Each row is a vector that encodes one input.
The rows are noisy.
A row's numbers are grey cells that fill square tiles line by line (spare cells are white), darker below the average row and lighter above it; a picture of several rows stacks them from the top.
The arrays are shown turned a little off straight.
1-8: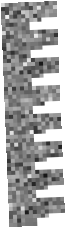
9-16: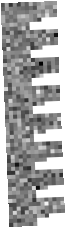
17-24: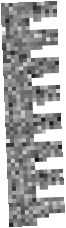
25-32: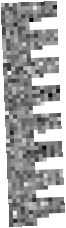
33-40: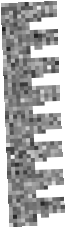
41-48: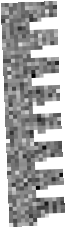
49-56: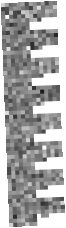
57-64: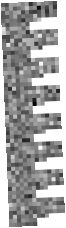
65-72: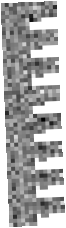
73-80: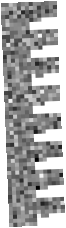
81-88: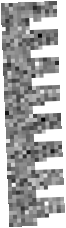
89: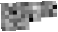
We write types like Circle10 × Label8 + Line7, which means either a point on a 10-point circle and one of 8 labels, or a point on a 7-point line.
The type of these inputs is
Line11 × (Tree11 + Unit).
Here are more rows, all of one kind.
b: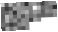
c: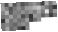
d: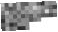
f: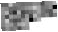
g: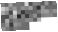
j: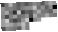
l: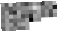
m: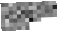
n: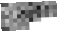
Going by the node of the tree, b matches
l and m.
